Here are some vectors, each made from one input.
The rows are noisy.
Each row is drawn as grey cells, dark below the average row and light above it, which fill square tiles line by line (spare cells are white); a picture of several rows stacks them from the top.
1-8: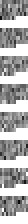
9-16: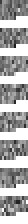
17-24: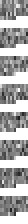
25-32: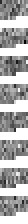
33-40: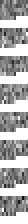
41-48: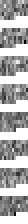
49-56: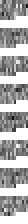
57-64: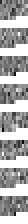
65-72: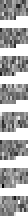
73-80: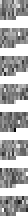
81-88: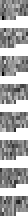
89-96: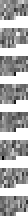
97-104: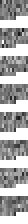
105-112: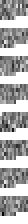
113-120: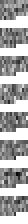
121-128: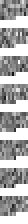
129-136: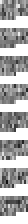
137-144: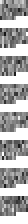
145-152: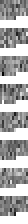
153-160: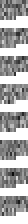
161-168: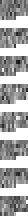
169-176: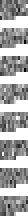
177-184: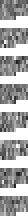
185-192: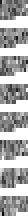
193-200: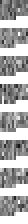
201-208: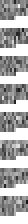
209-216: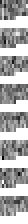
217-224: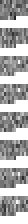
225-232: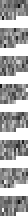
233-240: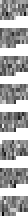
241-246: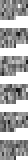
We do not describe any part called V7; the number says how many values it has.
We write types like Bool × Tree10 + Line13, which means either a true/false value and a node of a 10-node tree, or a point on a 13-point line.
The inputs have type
(Bool × Bool × Bool × Bool + V7) × (Label8 + Line5) × Line5.
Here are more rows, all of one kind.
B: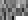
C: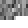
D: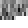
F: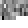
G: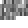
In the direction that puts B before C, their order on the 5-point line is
B, C, D, F, G.
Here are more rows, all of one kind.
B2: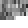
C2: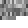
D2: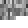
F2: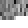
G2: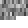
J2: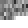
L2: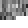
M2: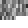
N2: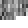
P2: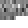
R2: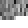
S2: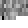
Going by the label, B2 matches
L2, M2 and N2.
